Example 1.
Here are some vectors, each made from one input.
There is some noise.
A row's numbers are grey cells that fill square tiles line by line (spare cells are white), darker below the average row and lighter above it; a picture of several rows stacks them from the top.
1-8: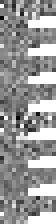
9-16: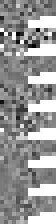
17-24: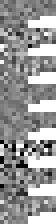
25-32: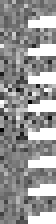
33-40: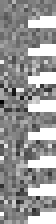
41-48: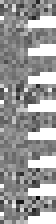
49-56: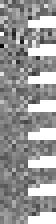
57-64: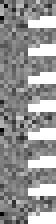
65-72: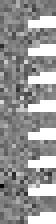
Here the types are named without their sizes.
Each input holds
a list of points on a circle.
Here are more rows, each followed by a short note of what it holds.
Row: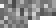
the empty list
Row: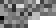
a list of one item
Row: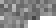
a list of two items
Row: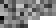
a list of two items
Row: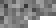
a list of two items
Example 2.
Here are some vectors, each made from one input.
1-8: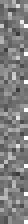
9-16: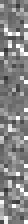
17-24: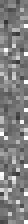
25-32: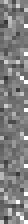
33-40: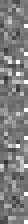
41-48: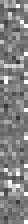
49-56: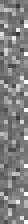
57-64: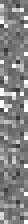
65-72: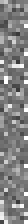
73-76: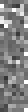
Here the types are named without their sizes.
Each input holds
a label, together with either a point on a circle, or a fixed value.
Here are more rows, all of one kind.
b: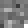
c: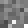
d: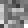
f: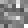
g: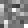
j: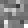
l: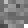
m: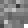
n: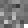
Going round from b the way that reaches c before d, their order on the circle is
b, c, d, n, g, f, j, m, l.
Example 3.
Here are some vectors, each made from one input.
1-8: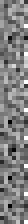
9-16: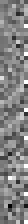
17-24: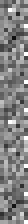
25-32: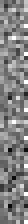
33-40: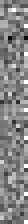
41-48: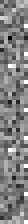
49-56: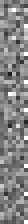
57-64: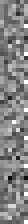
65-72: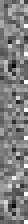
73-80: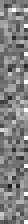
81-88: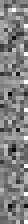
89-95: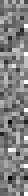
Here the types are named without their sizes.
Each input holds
a point on a line and a true/false value.
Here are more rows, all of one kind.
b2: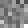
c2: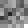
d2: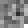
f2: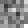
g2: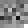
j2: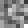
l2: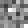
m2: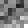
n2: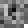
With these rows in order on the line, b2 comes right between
d2 and g2.
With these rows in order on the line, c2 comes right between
g2 and m2.
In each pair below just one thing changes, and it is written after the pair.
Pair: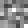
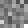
the place on the line
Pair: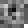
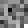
the place on the line
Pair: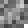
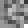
the true/false value
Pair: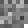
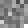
the true/false value
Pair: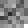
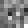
the true/false value
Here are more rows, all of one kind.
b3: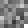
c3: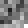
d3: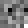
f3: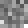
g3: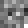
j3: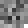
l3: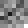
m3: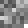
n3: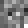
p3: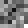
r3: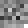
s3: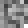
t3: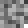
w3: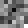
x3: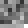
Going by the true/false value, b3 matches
d3, g3, m3 and n3.
